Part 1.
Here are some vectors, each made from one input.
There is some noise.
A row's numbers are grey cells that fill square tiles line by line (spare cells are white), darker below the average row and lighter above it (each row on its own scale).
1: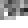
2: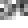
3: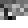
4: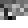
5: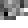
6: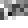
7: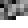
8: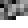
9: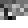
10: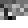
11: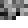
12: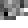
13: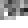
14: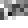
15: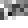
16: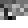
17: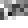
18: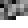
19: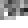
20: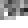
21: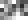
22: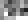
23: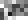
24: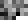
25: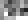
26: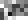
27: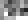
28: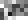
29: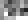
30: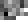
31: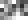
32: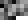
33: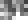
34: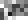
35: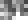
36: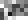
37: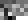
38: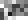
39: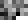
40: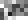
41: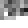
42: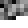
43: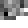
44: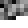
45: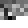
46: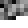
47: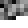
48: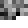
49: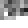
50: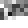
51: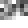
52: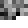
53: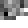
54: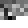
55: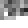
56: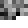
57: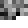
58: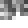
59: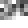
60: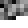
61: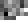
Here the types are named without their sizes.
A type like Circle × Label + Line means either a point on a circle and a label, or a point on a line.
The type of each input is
Bool × Bool × Bool.
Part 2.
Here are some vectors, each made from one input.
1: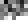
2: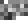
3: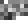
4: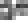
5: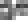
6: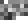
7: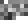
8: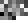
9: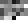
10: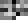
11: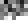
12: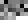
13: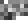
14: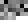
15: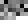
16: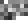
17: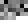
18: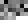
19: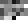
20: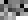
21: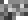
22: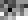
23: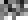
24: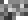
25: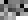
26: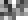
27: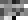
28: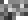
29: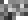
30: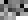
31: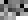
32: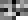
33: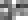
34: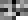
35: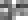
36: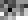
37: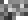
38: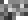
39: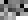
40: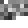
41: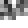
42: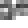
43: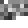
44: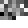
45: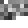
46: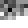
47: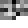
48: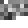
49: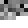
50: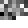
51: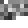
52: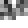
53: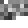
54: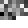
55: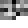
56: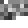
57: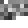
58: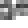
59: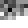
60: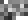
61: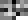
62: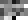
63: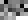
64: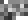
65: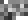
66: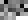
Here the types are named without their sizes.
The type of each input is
Bool × Bool × Bool + Unit.
